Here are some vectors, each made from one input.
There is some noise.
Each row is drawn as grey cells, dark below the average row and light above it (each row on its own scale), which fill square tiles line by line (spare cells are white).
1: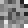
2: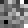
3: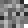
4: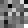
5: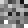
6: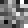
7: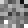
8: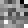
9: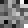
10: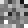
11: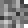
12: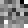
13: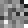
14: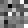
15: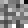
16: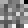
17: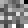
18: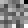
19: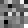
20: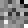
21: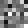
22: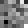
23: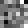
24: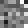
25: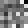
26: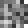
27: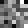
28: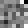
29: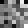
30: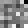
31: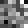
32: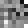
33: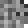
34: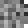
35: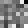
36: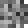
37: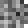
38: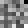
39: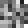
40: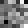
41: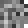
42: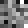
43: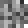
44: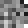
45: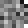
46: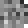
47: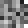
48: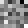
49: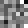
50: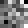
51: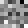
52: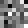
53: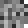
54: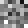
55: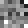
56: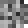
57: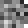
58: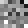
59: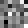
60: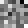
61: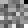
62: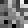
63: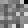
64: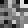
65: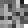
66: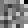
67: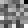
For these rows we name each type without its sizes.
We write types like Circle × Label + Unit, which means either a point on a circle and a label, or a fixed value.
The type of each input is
Bool × Tree.
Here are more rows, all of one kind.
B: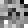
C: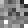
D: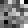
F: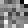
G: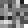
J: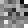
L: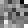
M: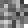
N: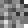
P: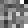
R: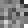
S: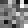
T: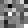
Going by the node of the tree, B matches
C, F, J and L.
